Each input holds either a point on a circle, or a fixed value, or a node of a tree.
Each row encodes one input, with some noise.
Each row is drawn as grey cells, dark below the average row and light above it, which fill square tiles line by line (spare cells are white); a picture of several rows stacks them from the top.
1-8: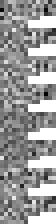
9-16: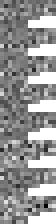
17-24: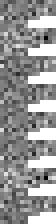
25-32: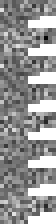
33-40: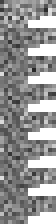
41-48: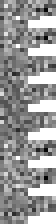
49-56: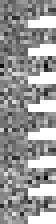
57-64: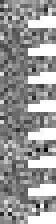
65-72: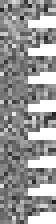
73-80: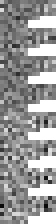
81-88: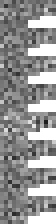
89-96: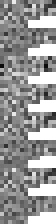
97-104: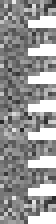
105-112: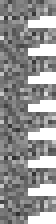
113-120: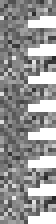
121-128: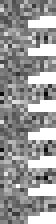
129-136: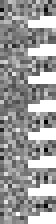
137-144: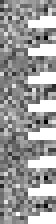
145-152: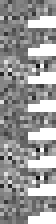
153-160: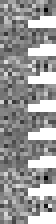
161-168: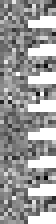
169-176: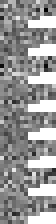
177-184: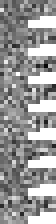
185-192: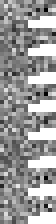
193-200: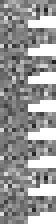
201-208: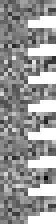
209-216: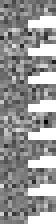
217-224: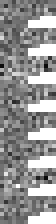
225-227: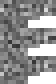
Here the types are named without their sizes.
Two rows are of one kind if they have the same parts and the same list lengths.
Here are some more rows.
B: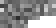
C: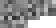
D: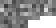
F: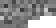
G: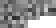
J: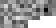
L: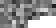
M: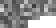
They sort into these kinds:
B, C, D, F, G, M
J
L

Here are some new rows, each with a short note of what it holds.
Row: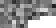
a fixed value
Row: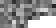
a fixed value
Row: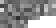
a point on a circle
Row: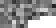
a fixed value
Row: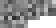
a point on a circle
